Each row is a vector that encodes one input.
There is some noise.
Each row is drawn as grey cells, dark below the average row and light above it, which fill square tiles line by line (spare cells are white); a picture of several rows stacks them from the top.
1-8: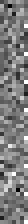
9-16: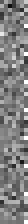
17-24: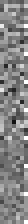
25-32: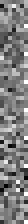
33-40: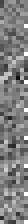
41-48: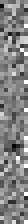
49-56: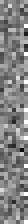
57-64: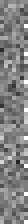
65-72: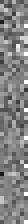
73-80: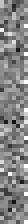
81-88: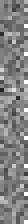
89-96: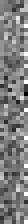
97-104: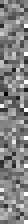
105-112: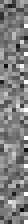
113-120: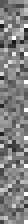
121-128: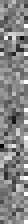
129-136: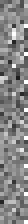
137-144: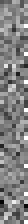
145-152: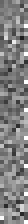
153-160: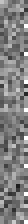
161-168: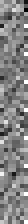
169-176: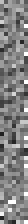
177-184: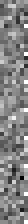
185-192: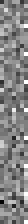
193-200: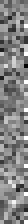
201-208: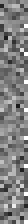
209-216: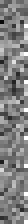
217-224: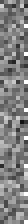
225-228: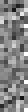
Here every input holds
either a point on a 16-point circle, or a list of up to two points on a 9-point circle.
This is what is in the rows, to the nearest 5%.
About 50% of them hold a point on a 16-point circle. The rest are lists of up to two points on a 9-point circle: about 5% of all rows are empty, 25% hold one and 20% two.
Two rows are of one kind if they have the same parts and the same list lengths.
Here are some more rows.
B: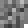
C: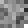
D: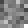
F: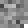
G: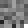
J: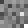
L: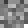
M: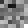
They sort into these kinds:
B, G, J
C, D, M
F
L

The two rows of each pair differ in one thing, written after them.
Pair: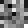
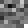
the place on the 9-point circle in item 1 of the list
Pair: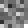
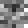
the place on the 9-point circle in item 1 of the list
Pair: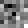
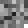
the place on the 9-point circle in item 1 of the list
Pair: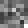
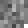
the place on the 9-point circle in item 1 of the list
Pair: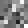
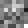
the place on the 9-point circle in item 1 of the list
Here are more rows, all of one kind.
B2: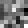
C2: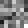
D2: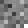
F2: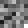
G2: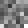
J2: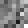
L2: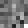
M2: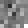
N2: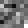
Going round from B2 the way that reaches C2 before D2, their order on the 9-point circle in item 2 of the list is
B2, F2, L2, C2, J2, G2, M2, N2, D2.
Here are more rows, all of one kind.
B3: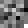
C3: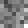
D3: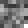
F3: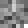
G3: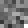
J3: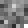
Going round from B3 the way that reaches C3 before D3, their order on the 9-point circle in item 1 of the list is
B3, J3, F3, C3, G3, D3.
